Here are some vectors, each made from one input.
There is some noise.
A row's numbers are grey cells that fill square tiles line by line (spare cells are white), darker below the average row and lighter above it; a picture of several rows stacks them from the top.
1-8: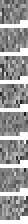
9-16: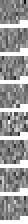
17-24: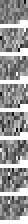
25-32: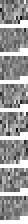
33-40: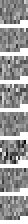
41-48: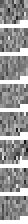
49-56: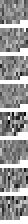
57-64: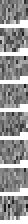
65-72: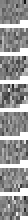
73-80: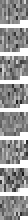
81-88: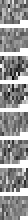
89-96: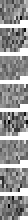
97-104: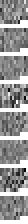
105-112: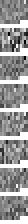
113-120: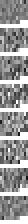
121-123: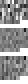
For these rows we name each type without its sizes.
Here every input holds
either a node of a tree, or a list of points on a line.
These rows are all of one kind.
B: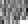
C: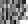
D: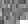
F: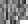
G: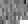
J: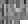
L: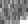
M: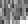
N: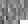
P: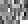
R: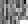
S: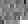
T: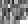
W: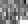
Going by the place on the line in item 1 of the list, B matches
C, D, F and P.
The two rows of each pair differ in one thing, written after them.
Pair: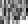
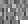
the place on the line in item 1 of the list
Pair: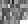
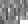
the place on the line in item 2 of the list
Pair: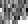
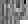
the place on the line in item 1 of the list
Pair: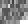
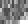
the place on the line in item 2 of the list
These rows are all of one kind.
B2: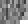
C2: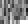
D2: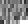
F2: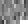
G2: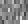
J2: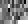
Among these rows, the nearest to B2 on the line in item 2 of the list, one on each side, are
C2 and G2.
